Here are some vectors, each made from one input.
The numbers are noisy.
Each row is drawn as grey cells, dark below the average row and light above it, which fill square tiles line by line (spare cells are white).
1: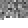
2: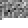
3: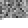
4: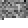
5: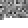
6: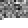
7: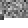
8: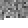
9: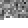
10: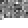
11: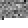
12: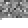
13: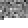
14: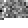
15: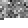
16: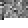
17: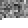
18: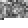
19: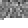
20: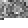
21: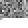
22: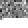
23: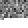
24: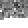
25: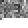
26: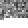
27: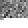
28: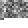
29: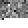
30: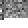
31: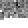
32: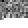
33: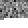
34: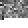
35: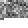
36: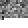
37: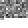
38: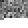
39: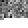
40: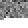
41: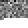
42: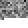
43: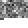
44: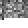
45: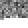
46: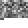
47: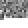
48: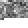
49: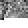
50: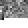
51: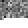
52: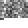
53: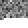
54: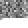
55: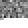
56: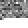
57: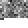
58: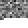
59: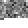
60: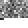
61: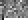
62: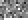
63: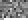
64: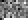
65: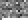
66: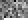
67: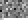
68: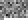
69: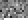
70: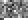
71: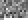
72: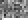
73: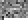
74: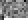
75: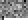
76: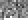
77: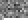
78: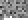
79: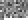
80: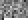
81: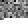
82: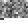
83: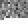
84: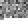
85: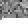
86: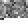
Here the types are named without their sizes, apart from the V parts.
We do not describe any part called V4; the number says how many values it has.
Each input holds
a point on a circle and a value of V4, together with either a fixed value, or three true/false values.
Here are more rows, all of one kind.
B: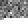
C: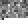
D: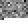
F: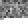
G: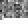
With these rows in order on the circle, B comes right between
D and F.
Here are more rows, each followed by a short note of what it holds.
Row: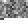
a point on a circle and a value of V4
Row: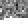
a point on a circle, three true/false values and a value of V4
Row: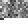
a point on a circle and a value of V4
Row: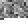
a point on a circle and a value of V4
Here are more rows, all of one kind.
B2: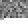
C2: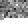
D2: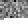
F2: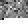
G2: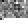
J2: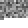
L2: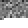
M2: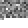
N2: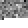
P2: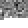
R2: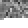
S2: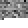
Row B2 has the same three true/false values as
C2, D2 and R2.
